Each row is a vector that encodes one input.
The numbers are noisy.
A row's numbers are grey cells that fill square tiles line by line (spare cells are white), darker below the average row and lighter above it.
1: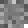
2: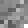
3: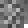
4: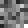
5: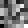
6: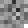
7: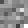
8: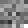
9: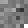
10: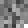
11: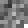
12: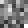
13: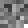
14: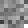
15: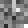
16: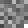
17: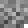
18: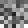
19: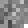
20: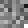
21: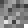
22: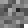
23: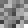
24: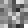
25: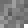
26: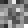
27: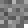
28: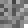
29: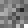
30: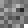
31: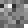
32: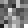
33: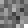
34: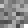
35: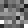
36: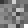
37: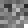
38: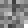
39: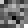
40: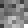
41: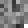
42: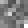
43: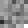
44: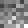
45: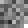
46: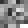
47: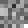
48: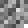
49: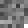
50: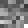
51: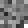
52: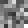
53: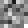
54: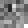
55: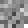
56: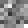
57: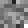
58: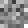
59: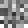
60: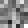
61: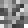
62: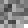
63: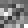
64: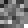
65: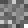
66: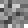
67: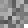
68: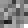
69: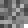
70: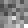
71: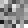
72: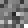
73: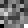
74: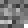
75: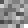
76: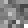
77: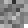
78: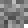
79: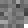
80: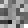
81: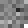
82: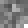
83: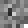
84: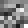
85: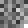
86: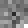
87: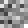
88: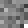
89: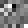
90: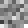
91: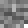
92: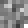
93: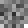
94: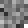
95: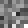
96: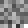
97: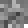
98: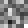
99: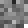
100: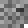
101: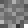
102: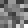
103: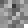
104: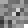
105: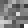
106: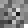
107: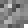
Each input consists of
a list of up to two items, each either a point on a 4-point line, or a point on a 5-point line.
